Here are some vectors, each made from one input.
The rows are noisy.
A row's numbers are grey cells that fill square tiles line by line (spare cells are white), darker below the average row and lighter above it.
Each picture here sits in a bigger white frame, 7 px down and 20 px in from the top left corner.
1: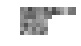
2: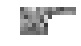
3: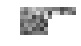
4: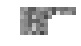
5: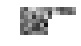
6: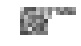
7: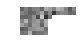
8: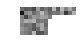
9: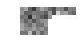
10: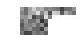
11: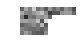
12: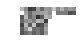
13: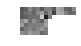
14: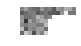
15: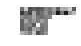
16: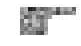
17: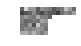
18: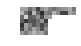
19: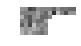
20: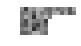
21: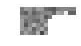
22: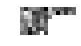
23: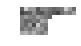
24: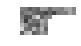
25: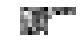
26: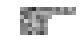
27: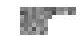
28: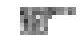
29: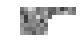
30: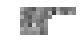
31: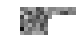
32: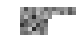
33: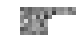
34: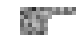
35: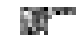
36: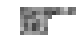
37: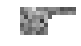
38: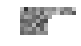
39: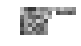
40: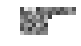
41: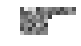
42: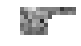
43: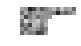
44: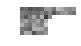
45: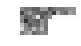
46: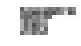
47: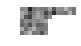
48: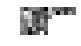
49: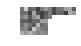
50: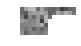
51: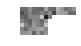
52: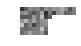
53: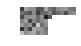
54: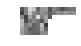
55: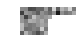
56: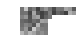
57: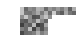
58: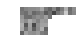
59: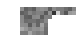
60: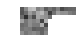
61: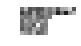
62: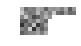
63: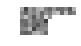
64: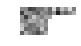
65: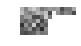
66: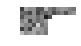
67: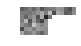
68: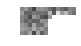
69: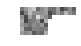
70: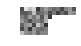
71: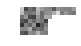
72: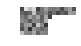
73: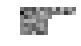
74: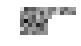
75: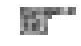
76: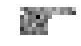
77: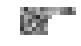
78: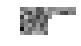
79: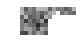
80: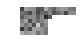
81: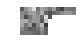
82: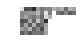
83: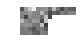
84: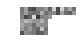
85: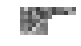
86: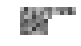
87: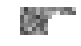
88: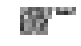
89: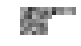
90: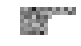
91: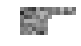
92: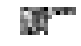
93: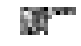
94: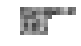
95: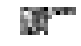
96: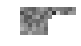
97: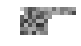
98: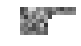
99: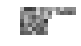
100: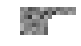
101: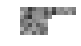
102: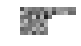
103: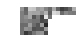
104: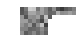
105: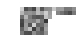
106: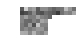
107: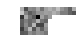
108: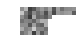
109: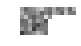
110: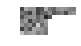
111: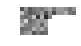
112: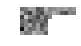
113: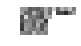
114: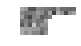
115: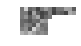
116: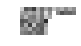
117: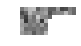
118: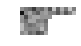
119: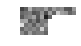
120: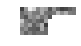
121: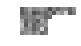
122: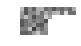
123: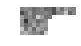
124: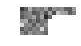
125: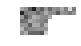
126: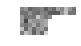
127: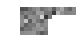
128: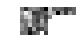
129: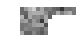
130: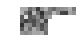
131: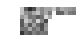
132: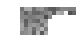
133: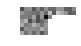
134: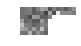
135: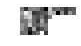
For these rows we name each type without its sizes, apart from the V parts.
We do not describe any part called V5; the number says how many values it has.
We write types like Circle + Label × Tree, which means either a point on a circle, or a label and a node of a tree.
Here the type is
List(Bool × V5).
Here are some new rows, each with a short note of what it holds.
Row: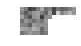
a list of three items
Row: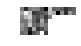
the empty list
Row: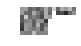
a list of one item
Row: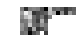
the empty list
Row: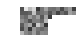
a list of one item
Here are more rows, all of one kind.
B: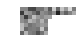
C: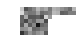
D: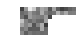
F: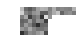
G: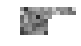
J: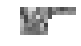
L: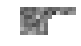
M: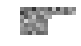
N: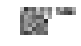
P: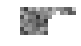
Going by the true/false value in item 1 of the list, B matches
D, J, L and M.
